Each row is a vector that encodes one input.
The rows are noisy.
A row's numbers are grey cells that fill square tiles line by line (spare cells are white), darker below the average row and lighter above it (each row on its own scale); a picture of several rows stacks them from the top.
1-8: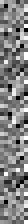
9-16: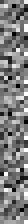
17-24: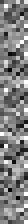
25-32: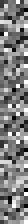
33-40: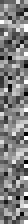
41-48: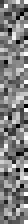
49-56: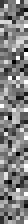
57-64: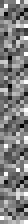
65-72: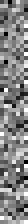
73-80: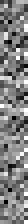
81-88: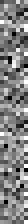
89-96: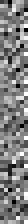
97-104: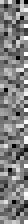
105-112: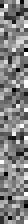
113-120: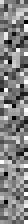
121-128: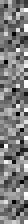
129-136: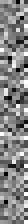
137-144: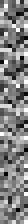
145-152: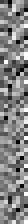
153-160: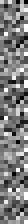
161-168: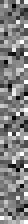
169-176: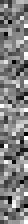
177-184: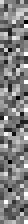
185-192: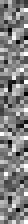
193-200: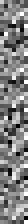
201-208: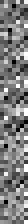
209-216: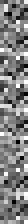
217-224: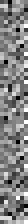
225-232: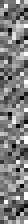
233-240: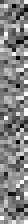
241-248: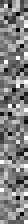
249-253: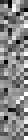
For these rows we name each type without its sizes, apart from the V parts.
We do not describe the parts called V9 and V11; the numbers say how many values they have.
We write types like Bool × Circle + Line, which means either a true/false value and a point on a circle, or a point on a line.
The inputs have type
Bool × (Circle + V11) + V9.
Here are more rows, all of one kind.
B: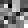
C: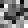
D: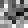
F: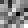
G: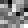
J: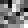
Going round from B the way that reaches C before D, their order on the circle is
B, C, D, F, G, J.
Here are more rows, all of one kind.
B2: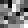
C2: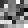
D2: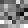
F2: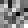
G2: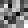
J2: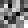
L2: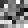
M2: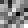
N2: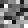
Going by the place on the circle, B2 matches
C2 and L2.
